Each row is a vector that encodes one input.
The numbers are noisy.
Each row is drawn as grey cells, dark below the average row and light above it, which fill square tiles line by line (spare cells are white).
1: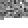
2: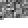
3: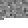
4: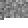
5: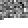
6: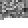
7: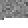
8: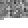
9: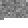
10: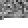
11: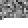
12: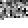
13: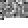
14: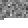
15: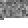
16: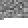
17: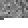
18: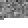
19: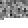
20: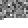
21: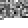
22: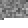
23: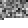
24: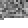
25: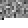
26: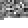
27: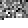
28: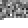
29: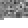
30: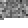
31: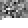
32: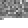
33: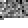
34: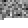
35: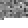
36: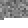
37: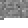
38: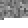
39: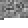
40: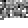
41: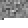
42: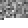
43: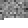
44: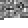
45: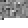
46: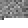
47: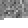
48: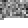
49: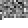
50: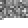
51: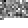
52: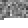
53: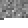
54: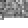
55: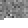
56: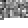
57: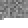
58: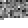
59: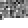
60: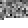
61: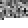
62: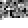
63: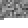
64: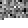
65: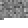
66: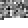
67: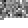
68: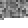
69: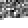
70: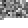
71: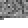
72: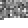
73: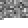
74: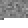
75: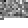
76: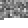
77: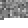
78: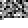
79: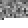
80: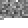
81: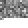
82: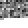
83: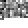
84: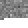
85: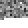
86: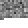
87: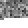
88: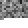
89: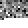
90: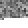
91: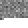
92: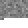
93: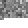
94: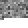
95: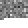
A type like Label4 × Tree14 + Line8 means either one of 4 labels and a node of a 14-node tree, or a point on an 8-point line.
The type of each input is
Bool × (Tree12 + Unit).
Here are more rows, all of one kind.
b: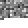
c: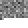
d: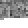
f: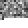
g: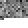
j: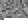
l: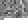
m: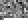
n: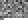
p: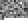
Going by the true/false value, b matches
c, d, j and l.
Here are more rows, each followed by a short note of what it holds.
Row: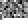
a true/false value
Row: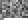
a true/false value
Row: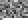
a true/false value
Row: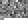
a true/false value
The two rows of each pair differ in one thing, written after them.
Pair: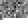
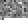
the node of the tree
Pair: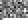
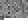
the true/false value
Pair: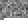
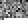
the node of the tree
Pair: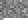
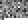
the true/false value
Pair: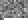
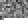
the true/false value
